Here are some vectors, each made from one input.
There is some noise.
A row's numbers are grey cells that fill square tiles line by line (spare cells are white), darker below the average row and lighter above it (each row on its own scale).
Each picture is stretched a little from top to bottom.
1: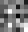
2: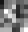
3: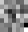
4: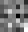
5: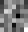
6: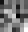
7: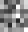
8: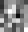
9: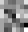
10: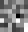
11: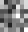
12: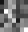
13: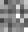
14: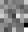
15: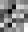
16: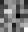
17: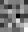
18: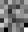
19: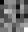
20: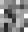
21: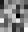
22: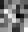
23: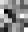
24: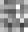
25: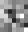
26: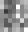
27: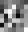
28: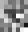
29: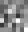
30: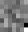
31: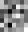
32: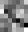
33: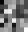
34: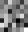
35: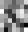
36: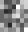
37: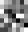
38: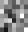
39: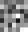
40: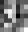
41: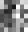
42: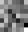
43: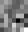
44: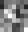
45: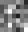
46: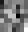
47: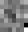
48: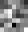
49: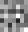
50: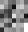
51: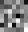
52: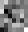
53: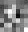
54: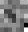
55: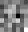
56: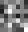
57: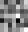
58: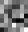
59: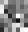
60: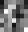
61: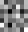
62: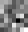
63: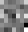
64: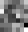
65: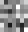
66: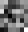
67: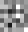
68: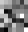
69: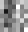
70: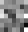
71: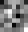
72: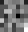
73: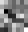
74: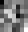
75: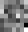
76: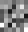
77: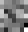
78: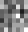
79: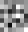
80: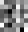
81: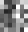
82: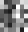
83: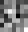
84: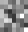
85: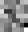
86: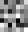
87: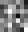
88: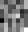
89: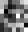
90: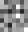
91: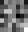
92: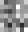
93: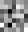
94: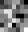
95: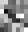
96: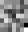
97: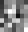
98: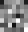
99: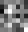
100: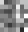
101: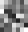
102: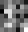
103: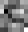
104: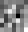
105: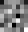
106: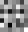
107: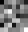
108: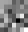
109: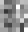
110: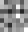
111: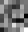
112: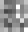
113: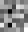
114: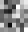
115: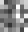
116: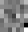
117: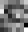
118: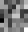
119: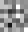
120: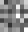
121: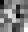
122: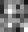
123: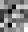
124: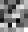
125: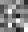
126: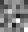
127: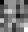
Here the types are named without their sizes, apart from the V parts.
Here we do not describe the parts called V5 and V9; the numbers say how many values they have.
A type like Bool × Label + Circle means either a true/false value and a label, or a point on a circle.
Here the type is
Line × (Tree + Unit) + V5 × V9.
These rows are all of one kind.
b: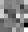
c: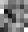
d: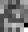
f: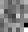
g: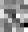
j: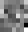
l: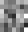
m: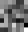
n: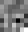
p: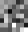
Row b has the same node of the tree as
c, j, m and n.
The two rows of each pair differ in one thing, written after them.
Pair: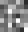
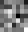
the value of V5
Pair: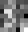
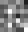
the value of V9
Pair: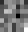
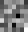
the value of V9
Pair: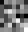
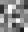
the value of V5
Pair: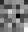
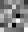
the value of V9
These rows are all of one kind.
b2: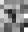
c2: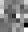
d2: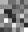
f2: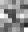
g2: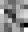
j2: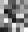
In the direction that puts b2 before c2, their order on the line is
f2, j2, d2, b2, c2, g2.
